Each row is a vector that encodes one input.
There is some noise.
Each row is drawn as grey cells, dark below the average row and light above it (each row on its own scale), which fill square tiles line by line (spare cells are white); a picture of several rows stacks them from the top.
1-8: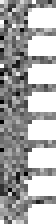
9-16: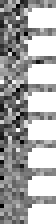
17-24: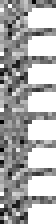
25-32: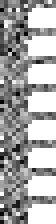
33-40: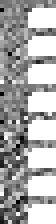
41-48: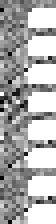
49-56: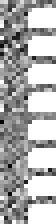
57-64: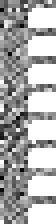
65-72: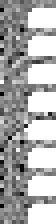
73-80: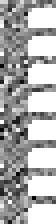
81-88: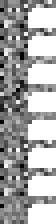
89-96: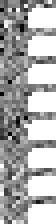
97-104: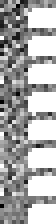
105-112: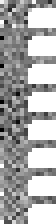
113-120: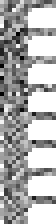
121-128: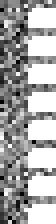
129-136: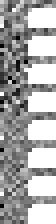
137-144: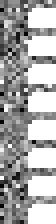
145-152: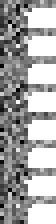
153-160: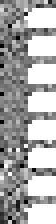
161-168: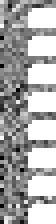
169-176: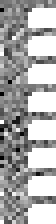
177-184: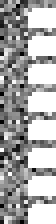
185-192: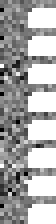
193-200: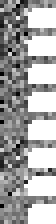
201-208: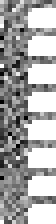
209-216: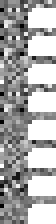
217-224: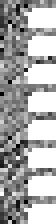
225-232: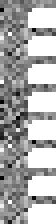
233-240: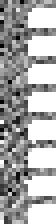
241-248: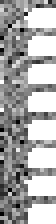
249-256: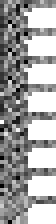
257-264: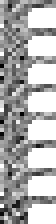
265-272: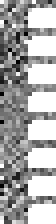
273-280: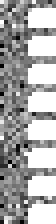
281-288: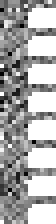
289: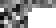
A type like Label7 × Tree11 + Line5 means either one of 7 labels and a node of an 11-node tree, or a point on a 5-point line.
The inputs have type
Bool × Bool × Bool + Line11.
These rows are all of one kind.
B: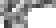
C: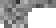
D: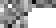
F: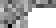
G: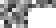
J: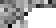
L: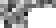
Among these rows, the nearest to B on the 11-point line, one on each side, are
C and L.
